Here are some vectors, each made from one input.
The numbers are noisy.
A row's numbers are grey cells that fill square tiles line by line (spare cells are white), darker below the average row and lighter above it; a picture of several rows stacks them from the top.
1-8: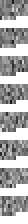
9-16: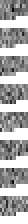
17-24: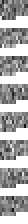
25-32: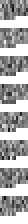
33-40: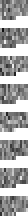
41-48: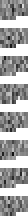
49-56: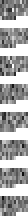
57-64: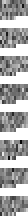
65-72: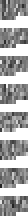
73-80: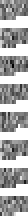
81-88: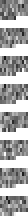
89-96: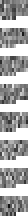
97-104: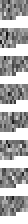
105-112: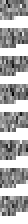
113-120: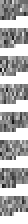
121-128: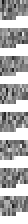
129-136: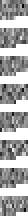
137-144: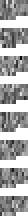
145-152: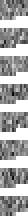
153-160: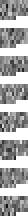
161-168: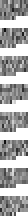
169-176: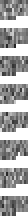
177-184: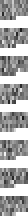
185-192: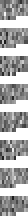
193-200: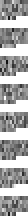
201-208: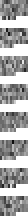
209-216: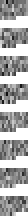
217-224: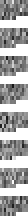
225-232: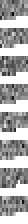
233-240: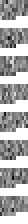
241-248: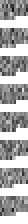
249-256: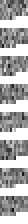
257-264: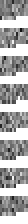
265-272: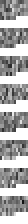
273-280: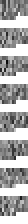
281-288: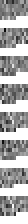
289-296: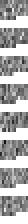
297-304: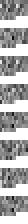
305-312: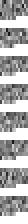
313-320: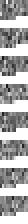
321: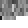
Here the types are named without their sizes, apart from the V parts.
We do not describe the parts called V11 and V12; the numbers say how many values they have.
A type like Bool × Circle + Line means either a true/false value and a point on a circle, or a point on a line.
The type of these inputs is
Bool × Label + (Line + V11) × V12.
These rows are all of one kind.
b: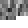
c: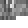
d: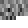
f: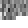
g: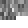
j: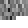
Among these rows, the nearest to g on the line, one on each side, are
b and d.
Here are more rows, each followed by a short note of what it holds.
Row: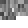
a point on a line and a value of V12
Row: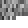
a value of V11 and a value of V12
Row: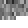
a label and a true/false value
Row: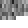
a label and a true/false value
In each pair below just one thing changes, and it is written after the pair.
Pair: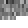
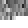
the true/false value
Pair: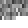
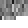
the true/false value
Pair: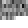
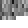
the true/false value
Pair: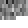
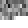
the true/false value
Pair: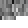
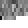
the label
